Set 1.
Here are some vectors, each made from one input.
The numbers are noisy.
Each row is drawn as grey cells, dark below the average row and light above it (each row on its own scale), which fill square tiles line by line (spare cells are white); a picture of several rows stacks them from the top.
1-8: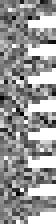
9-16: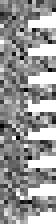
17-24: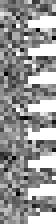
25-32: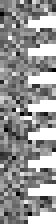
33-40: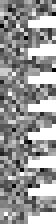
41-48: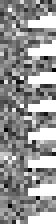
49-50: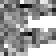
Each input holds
four true/false values.
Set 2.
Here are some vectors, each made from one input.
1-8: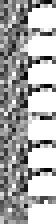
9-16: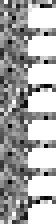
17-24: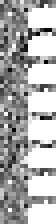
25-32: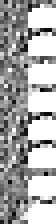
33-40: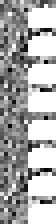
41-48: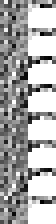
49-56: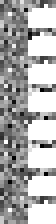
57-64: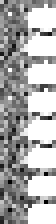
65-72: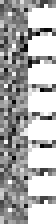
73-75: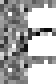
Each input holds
three true/false values.
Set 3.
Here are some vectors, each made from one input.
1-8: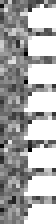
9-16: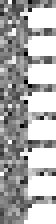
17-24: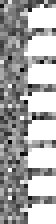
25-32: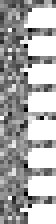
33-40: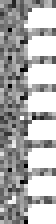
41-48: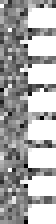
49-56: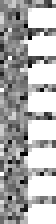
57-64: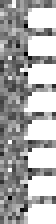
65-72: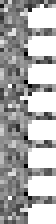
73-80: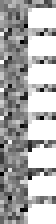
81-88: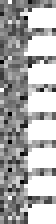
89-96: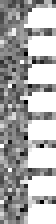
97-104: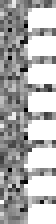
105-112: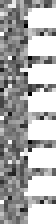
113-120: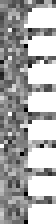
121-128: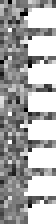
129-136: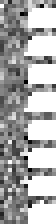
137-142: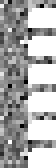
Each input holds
either a fixed value, or three true/false values.
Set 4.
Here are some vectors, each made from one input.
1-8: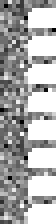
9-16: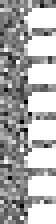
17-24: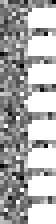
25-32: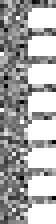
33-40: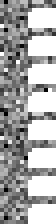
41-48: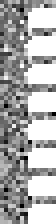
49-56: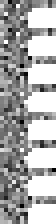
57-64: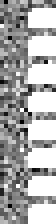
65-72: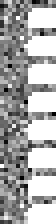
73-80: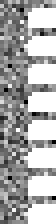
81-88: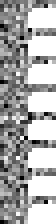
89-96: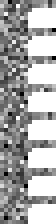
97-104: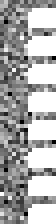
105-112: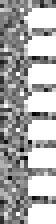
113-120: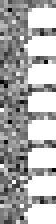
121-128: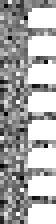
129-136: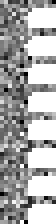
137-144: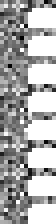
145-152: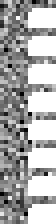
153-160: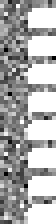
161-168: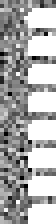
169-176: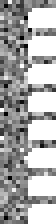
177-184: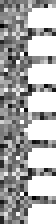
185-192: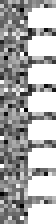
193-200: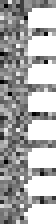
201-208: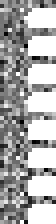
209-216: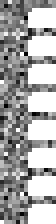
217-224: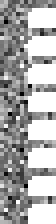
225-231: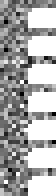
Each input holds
a point on a 13-point circle.
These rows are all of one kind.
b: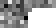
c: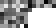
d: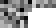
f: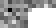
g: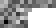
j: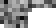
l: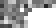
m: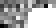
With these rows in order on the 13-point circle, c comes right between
f and j.
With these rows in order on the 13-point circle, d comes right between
b and j.
